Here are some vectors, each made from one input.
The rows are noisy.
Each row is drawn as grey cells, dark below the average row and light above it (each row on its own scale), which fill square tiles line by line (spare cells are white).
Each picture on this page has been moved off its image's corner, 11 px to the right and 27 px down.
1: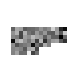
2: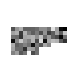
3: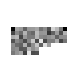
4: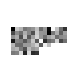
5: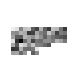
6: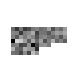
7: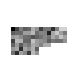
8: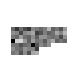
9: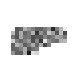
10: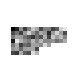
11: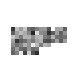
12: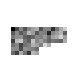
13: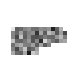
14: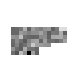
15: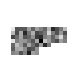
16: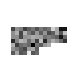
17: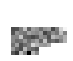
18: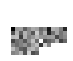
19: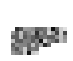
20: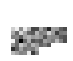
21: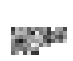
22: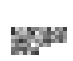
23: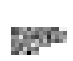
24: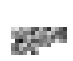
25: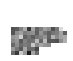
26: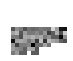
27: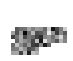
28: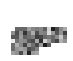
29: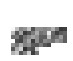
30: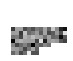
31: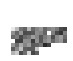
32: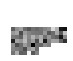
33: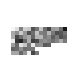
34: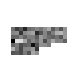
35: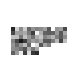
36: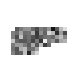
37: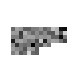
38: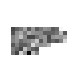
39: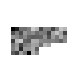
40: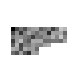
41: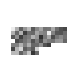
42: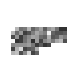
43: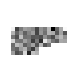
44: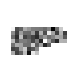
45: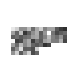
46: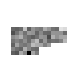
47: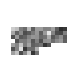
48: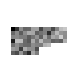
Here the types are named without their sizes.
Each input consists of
a point on a line and a true/false value.
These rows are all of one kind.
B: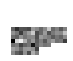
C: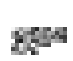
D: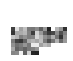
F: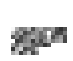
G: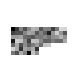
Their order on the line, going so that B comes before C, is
B, G, D, C, F.
